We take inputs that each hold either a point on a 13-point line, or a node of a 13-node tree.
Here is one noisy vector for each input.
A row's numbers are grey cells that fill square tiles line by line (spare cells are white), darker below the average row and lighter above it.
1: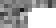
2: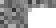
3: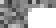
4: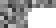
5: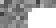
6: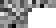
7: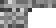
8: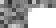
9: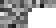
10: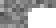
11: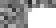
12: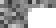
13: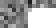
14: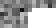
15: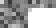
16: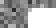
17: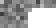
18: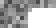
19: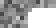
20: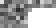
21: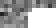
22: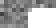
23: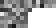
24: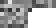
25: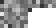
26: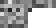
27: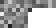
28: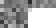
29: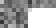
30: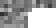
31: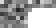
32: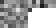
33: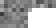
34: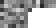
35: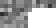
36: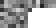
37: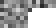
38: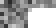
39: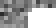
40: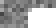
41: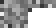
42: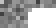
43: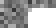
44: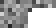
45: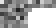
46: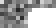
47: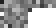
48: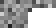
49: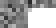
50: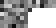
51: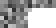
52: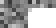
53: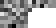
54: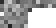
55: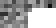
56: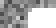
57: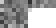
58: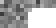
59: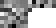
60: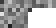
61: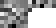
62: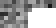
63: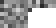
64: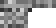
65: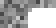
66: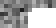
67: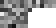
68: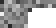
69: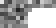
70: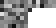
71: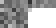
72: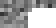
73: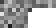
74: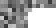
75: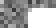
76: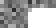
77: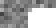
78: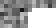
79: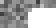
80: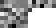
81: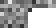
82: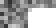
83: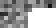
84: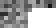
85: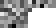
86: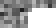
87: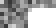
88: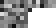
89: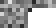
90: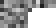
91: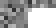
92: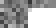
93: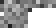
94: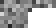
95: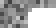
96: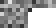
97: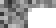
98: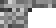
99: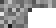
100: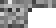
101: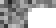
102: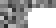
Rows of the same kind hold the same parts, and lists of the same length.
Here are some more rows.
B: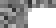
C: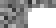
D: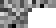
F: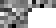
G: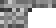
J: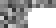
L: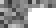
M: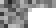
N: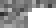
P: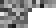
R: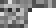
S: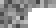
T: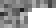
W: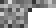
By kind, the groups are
B, C, J, L, M, N, S, T
D, F, G, P, R, W

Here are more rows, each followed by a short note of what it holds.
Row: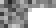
a node of a 13-node tree
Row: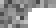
a node of a 13-node tree
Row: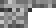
a point on a 13-point line
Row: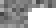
a node of a 13-node tree
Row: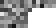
a point on a 13-point line
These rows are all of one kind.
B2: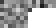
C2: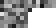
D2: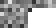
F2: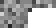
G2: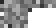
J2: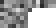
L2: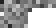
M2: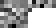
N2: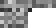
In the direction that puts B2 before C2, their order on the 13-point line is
N2, D2, F2, L2, G2, B2, J2, C2, M2.
